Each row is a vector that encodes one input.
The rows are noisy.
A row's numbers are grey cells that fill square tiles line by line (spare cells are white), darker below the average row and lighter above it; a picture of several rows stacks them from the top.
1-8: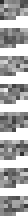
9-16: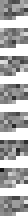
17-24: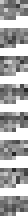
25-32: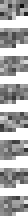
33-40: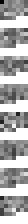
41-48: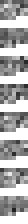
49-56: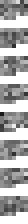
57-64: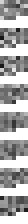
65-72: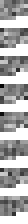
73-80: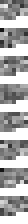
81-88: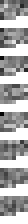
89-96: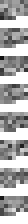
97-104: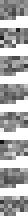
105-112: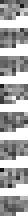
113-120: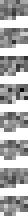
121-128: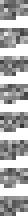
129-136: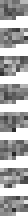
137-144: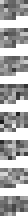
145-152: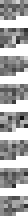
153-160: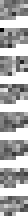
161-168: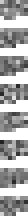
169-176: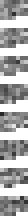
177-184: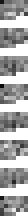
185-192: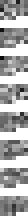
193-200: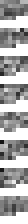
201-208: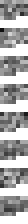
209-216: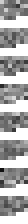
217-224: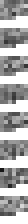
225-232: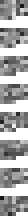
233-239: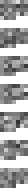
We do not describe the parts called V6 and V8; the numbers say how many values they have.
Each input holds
either a value of V6 and a value of V8, or a list of up to two points on a 9-point line.
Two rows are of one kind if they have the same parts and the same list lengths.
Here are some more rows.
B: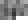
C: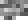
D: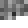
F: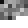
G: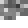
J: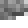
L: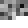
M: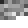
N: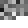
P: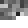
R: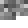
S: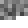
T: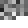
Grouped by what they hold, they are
B, D, J, S
C, G, R
F, L, M, P
N, T

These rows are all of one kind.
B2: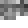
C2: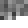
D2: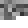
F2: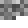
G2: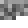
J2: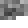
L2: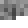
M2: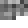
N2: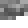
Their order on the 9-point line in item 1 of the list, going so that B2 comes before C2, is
D2, B2, F2, M2, G2, L2, C2, J2, N2.
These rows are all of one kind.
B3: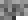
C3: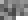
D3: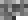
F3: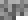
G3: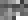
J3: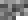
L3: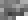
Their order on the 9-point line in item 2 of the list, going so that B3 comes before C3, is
G3, F3, L3, B3, D3, C3, J3.
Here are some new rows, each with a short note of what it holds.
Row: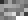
a value of V6 and a value of V8
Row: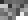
a value of V6 and a value of V8
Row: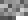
a value of V6 and a value of V8
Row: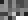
a value of V6 and a value of V8
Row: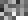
the empty list
